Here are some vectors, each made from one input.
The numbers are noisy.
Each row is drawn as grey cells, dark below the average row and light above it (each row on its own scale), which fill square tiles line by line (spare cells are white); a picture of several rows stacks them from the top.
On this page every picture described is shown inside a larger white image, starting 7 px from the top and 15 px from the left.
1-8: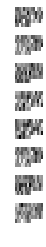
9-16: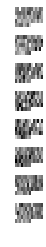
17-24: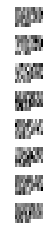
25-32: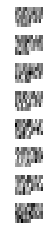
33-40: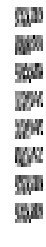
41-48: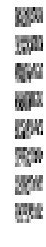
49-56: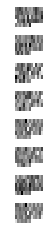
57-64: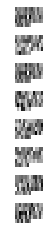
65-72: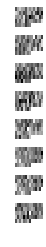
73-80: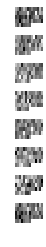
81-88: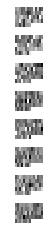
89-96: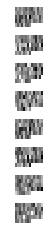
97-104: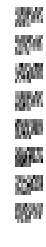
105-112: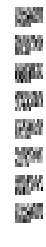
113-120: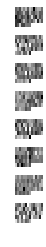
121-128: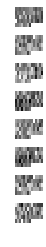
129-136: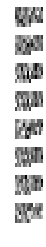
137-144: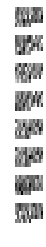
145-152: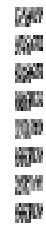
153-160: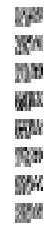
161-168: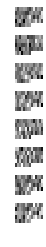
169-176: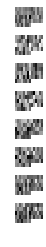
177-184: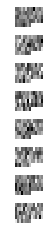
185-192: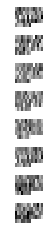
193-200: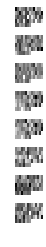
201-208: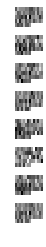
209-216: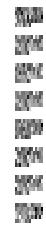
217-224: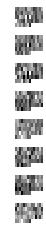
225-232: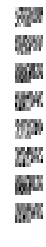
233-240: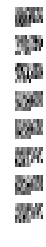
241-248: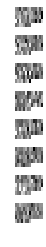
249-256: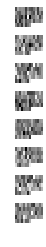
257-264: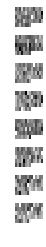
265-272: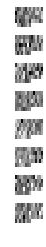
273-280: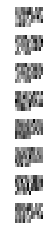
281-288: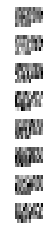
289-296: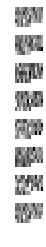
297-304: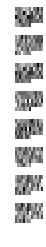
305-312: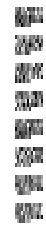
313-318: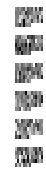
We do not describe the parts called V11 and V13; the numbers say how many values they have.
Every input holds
one of 8 labels, together with either a node of a 14-node tree, or a value of V11 and a value of V13.
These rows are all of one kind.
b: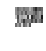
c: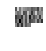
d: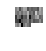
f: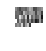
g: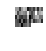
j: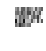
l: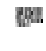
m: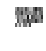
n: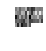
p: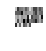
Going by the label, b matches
f, m and p.
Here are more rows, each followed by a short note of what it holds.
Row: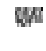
one of 8 labels, a value of V11 and a value of V13
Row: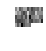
one of 8 labels, a value of V11 and a value of V13
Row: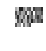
one of 8 labels, a value of V11 and a value of V13
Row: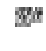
one of 8 labels and a node of a 14-node tree
